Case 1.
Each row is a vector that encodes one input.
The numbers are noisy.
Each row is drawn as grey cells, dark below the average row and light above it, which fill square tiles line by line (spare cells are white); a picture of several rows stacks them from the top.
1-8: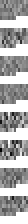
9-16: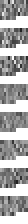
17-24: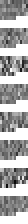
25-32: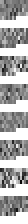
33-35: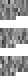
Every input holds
either one of 5 labels, or a point on each of two 5-point lines.
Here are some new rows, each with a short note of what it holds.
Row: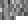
a point on each of two 5-point lines
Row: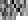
one of 5 labels
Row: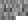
a point on each of two 5-point lines
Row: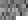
one of 5 labels
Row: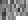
a point on each of two 5-point lines
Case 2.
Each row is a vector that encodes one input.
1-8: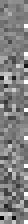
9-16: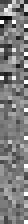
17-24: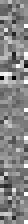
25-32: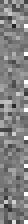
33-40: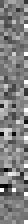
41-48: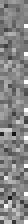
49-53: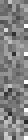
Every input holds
a true/false value, together with either a fixed value, or a node of an 8-node tree.
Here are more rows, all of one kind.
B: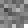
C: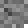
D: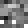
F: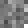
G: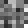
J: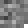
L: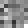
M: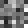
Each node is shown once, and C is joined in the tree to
J.
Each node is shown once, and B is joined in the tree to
F.
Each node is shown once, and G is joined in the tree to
J and M.
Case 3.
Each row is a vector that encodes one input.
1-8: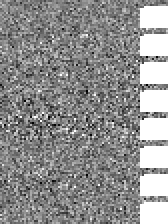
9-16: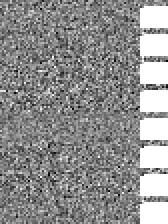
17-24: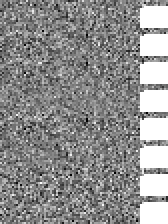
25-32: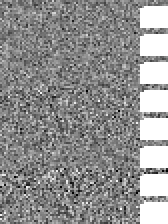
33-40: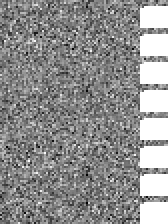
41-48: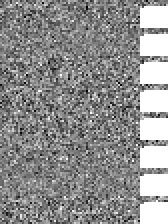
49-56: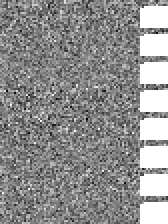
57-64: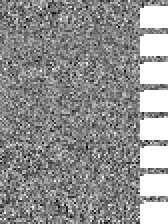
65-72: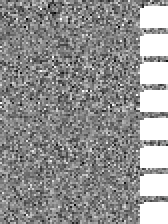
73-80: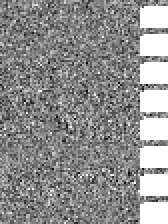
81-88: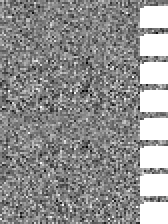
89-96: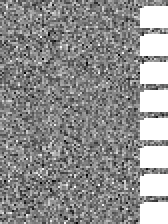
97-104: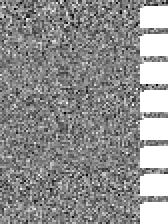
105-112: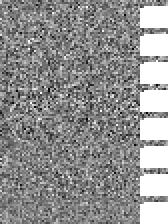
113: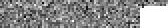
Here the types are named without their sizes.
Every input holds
either a label, or a point on a line.
